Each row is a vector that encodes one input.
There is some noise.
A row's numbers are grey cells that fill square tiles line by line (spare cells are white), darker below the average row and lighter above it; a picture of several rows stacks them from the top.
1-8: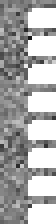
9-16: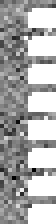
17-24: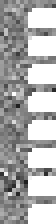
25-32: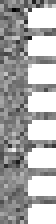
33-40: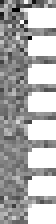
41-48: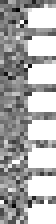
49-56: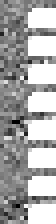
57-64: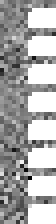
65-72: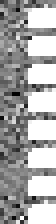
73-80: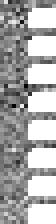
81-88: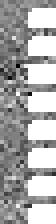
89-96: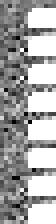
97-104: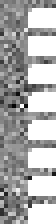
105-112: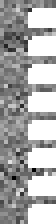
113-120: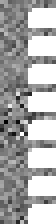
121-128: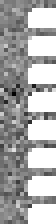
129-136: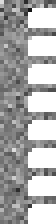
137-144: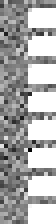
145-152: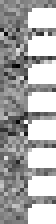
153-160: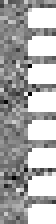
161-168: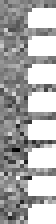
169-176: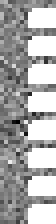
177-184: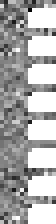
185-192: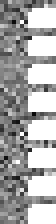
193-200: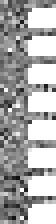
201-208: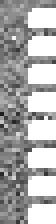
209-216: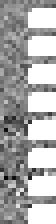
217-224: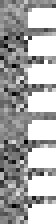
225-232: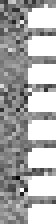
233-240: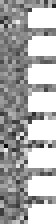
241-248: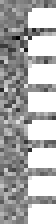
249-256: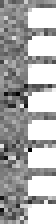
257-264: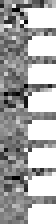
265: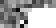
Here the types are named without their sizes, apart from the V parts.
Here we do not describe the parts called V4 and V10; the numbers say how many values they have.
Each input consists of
either a value of V4 and a value of V10, or a list of points on a line.
